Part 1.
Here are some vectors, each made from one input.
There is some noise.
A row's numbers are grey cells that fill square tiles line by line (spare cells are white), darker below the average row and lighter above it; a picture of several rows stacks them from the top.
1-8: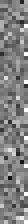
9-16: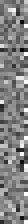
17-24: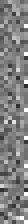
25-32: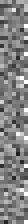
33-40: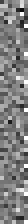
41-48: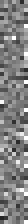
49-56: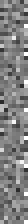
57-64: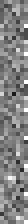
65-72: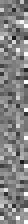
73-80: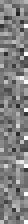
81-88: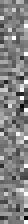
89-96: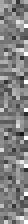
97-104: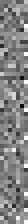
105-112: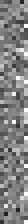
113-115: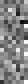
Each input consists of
a list of up to three points on a 5-point circle.
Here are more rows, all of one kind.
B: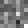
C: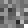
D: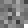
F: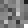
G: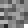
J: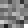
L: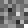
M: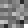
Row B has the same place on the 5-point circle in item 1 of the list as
D and F.
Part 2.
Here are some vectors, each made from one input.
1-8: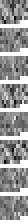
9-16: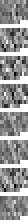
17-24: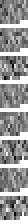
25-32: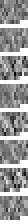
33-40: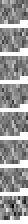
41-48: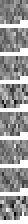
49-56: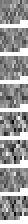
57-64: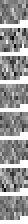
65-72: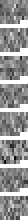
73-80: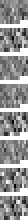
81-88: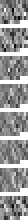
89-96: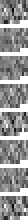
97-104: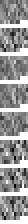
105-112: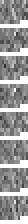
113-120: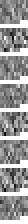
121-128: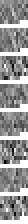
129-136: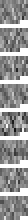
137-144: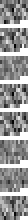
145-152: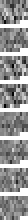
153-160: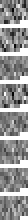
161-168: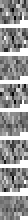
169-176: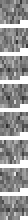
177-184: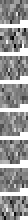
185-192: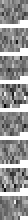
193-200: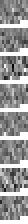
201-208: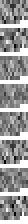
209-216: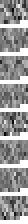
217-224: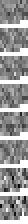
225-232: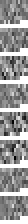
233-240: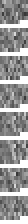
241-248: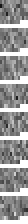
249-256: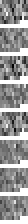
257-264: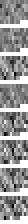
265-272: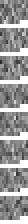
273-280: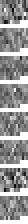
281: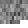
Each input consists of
either a point on an 11-point line and a node of a 16-node tree, or three true/false values.
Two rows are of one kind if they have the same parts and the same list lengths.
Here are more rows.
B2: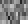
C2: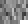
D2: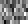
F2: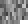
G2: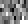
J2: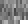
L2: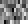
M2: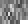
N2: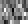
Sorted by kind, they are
B2, C2, F2, J2, M2
D2, G2, L2, N2

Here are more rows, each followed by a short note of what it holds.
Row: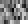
three true/false values
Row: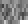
a point on an 11-point line and a node of a 16-node tree
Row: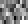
three true/false values
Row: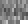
a point on an 11-point line and a node of a 16-node tree
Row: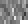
a point on an 11-point line and a node of a 16-node tree
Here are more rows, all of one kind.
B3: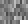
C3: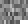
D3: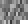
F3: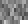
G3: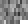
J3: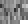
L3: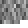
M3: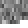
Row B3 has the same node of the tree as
C3 and G3.
